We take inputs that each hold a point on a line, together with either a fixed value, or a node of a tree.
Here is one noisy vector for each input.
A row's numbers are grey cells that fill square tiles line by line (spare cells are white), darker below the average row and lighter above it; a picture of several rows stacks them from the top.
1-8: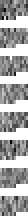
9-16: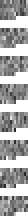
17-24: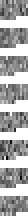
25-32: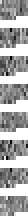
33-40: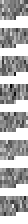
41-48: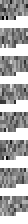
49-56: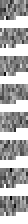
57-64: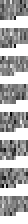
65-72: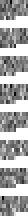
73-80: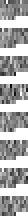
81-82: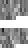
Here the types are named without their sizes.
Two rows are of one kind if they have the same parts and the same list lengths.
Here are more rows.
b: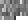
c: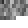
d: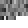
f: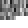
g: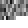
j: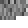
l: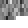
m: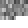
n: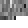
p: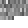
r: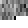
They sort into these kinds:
b, c, j, l, m, n, p, r
d, f, g

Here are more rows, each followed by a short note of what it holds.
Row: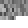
a point on a line and a node of a tree
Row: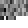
a point on a line
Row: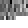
a point on a line
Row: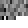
a point on a line
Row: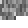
a point on a line and a node of a tree
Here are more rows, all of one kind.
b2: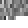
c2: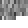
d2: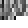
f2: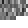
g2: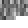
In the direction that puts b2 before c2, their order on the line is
b2, c2, f2, g2, d2.
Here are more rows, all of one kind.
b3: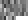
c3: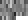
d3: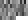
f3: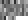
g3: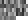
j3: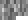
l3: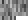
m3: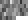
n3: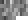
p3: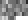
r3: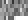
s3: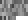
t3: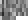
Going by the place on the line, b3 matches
d3, f3, g3 and j3.
